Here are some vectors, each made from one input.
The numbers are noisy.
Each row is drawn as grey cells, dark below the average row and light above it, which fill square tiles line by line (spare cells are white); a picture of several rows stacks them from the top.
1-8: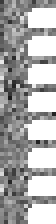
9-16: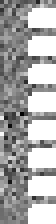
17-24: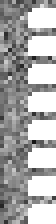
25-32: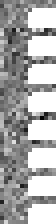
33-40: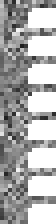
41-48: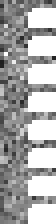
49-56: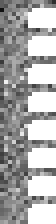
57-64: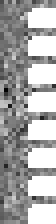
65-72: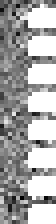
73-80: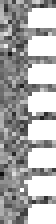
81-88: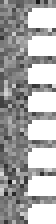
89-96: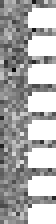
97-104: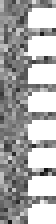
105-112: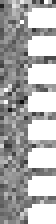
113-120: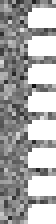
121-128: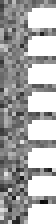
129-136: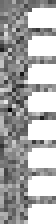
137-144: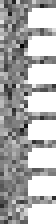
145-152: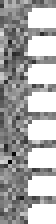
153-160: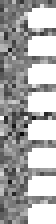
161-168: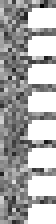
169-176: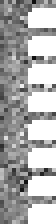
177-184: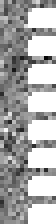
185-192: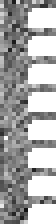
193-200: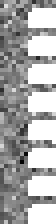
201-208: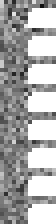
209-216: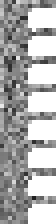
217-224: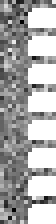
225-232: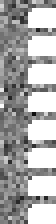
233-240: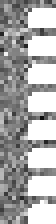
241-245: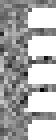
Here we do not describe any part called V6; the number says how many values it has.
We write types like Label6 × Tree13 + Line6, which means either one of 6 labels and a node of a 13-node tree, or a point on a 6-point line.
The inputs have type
Line5 × (Tree8 + V6) + List3(Line4).
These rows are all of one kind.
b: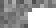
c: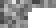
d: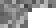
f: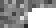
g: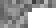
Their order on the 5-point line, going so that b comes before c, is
d, g, b, f, c.
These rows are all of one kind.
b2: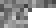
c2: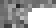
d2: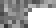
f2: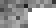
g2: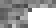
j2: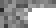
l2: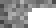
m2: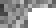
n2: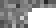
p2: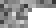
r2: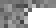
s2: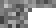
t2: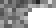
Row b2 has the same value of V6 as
f2, j2, p2 and r2.
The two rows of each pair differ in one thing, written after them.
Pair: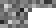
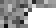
the place on the 5-point line
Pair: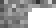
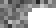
the place on the 5-point line
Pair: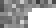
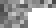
the value of V6
